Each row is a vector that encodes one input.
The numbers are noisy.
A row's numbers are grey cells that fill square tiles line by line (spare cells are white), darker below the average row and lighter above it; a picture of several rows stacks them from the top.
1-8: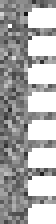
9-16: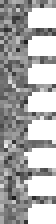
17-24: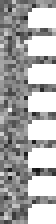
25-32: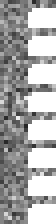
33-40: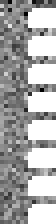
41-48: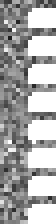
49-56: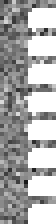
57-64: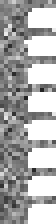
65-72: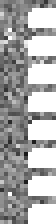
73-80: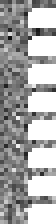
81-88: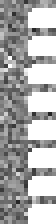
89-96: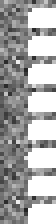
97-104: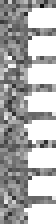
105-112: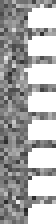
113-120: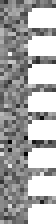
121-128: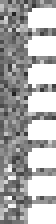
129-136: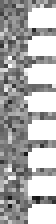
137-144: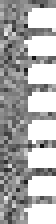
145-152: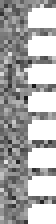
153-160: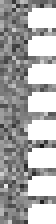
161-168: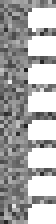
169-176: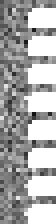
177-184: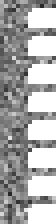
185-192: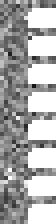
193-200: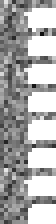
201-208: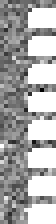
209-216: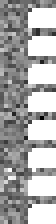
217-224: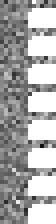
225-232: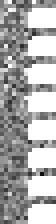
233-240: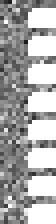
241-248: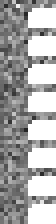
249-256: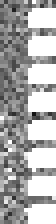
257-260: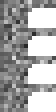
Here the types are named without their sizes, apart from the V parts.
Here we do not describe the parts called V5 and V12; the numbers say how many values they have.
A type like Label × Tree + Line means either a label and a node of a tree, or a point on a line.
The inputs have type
Line × (Line + V12) + V5.
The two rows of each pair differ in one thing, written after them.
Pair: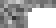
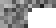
the place on the line
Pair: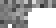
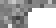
the place on the line
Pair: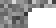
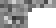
the value of V12
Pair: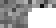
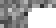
the value of V12
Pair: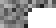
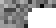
the value of V12
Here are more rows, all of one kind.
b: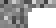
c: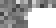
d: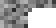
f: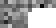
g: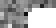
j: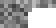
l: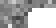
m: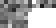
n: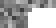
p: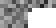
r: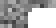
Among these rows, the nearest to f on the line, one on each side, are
m and r.
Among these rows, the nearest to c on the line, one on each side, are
j and m.
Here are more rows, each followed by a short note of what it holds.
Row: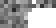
a point on a line and a value of V12
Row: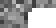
a point on each of two lines
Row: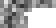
a value of V5
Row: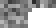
a point on each of two lines
